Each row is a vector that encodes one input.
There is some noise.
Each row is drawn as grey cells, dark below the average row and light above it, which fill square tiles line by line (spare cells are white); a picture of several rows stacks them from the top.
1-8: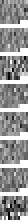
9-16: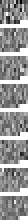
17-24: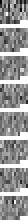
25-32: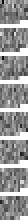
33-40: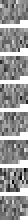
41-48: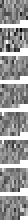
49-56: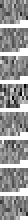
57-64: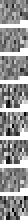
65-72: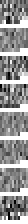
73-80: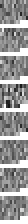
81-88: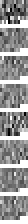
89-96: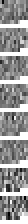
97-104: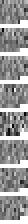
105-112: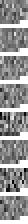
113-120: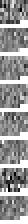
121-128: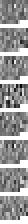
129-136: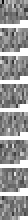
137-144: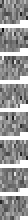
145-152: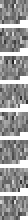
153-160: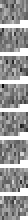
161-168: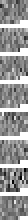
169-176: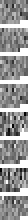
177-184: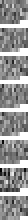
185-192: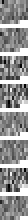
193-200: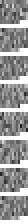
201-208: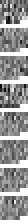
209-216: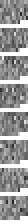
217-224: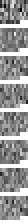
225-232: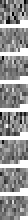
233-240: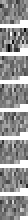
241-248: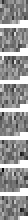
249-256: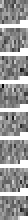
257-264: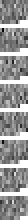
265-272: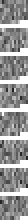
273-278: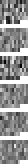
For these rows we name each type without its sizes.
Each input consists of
either a point on a circle, or a fixed value, or five true/false values.
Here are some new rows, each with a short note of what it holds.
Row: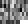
a point on a circle
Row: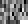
a point on a circle
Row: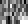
a point on a circle
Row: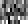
a fixed value
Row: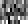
a fixed value
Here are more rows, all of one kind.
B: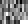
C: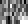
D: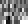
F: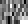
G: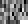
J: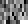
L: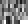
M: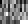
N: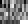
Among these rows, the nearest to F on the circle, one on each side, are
C and J.
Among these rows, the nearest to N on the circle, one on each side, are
G and M.
